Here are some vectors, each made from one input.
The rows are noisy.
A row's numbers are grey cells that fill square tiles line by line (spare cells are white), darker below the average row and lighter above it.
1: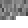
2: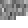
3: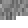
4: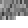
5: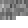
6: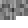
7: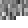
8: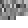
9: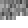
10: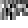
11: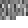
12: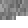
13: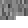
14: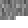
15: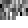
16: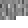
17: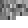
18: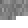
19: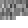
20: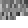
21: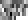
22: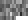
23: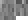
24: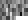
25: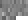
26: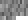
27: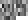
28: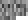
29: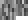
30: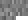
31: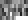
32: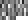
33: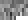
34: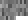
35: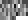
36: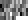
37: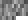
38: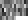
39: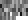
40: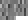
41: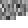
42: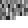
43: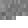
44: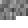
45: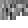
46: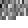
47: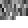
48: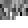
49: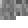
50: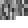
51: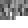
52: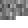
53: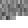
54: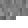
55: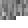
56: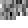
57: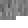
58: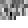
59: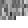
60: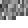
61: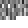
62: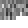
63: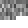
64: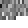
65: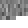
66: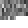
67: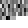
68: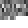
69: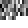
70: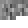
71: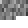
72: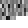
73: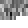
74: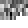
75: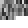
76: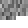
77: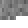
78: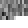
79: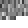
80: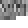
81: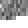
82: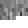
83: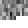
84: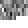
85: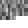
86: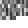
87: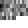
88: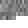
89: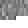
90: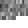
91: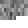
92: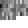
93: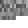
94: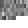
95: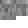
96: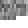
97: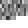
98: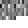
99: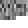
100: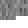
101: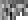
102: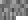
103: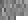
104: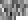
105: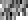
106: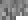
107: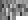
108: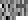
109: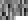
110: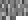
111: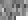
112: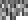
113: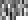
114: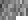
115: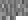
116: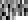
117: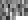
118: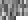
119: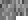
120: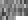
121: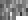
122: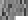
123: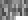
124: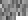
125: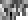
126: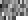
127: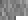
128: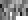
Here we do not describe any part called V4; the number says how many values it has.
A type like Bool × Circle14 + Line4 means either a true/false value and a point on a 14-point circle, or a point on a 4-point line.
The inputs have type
List3(Bool × V4).
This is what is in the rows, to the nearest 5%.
All of them are lists of up to three items, each a true/false value and a value of V4: about 5% are empty, 15% hold one, 30% two and 50% three.
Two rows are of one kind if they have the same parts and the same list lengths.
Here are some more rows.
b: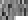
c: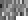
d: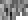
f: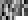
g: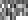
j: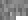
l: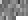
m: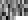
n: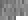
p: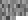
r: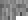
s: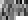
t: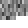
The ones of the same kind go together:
b, d
c, g, j, m, n, p, r, t
f
l, s

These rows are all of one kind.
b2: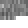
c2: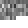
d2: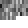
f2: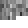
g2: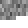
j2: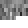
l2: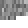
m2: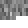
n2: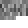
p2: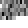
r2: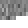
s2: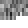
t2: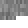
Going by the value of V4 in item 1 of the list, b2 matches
n2 and s2.
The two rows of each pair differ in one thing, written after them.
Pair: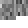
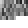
the true/false value in item 1 of the list
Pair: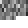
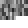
the true/false value in item 1 of the list
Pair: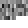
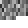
the value of V4 in item 1 of the list
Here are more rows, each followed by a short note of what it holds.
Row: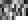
the empty list
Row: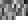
the empty list
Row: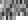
a list of three items
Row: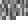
a list of one item
